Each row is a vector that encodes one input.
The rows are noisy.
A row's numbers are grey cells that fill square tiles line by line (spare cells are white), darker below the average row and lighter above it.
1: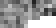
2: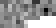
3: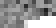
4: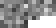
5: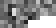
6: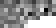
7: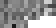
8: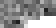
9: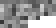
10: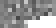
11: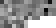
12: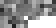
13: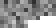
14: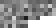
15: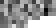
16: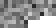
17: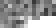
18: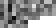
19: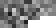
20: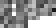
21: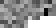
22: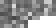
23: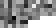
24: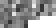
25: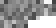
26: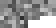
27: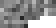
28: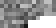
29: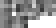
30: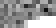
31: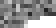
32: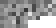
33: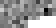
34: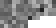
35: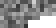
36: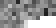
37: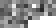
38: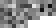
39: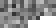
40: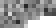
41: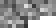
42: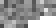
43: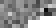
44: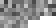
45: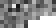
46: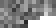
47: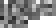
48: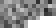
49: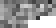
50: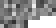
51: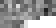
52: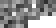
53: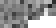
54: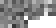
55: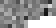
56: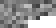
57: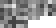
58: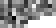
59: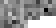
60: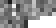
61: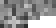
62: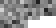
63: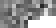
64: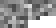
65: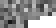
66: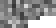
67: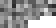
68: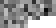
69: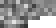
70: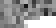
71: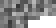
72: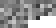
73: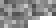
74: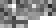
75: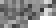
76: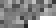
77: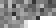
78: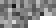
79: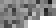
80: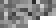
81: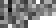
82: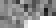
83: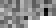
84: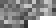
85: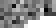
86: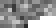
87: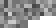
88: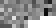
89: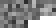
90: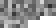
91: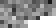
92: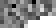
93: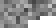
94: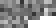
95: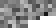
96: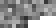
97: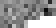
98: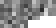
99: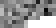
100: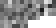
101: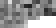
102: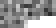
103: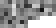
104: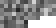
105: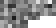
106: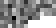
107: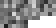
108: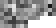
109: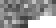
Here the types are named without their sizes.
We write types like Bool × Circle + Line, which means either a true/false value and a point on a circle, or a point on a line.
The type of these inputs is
(Bool × Bool × Bool × Bool + Line) × Line.
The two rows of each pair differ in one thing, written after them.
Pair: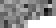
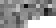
one of the four true/false values
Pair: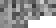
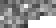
one of the four true/false values
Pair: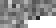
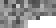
one of the four true/false values
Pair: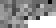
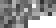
the place on the line
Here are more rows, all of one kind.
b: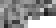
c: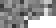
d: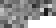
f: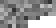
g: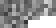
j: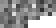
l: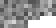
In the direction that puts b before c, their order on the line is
b, d, f, l, c, g, j.
